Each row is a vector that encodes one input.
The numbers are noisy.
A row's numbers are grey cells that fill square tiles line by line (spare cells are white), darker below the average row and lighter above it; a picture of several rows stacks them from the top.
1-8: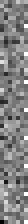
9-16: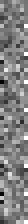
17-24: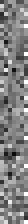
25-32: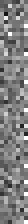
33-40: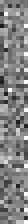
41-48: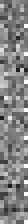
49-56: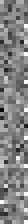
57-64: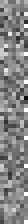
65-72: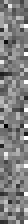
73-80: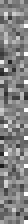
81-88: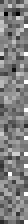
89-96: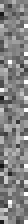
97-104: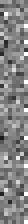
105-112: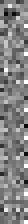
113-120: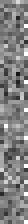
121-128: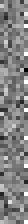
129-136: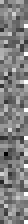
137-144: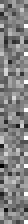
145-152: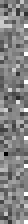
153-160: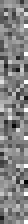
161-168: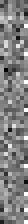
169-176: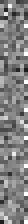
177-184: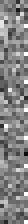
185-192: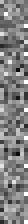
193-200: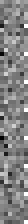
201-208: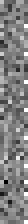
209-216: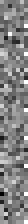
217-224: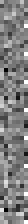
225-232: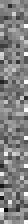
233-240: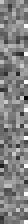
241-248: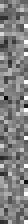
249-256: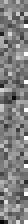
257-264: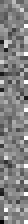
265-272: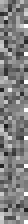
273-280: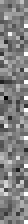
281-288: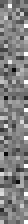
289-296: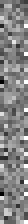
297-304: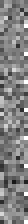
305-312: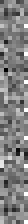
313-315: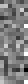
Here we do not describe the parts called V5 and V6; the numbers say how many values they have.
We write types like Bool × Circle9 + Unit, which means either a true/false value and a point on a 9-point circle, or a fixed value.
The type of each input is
Line11 × (Line11 + V5) × (Tree12 + V6).
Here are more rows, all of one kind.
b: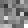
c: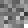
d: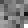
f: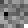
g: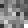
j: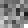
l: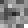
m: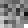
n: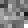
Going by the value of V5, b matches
c and l.
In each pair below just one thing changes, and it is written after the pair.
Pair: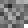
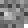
the place on the 11-point line
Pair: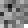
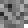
the place on the 11-point line
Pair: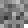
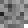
the value of V6
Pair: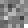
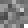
the place on the 11-point line
